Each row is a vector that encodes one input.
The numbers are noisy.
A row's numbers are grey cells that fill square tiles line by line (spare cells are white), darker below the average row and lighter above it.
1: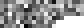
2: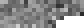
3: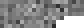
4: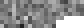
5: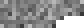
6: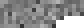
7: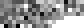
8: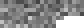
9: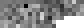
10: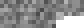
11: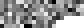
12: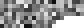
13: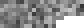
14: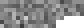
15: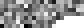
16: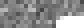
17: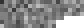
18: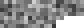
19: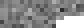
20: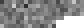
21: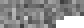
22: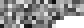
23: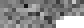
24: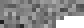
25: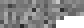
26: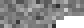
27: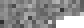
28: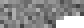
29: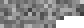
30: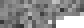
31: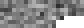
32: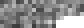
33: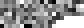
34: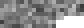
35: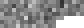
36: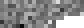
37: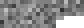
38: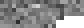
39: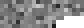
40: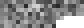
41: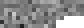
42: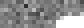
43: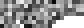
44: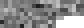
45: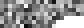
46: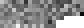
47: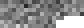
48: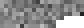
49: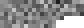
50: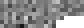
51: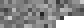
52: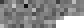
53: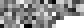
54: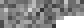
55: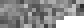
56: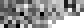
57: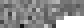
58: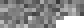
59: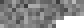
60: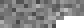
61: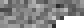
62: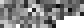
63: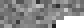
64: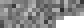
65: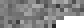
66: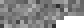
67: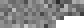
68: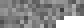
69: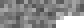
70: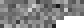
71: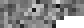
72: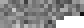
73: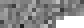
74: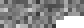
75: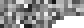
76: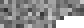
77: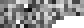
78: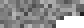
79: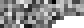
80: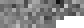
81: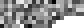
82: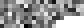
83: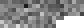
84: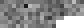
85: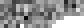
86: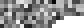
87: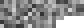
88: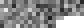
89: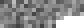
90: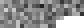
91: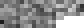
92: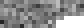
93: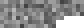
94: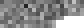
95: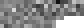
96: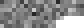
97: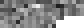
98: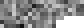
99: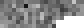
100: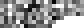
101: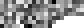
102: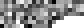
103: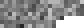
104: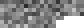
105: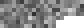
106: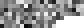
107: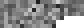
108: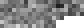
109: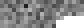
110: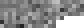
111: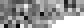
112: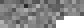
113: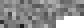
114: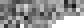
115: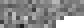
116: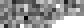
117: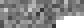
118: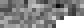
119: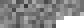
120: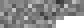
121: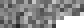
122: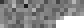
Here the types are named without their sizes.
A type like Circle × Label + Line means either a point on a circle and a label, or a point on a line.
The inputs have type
List(Line) + Tree.
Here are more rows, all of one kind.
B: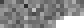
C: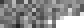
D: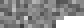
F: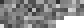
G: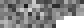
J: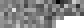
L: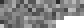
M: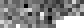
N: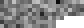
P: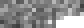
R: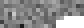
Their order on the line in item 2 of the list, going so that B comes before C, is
B, P, C, D, J, M, F, G, L, N, R.
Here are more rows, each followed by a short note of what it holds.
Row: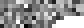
a node of a tree
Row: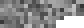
a list of one item
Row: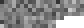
a list of two items
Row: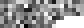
a node of a tree
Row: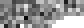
the empty list
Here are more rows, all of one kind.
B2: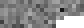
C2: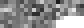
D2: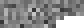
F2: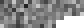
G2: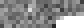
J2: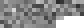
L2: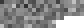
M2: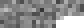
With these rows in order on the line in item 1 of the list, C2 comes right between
F2 and M2.
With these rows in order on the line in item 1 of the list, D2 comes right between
B2 and J2.
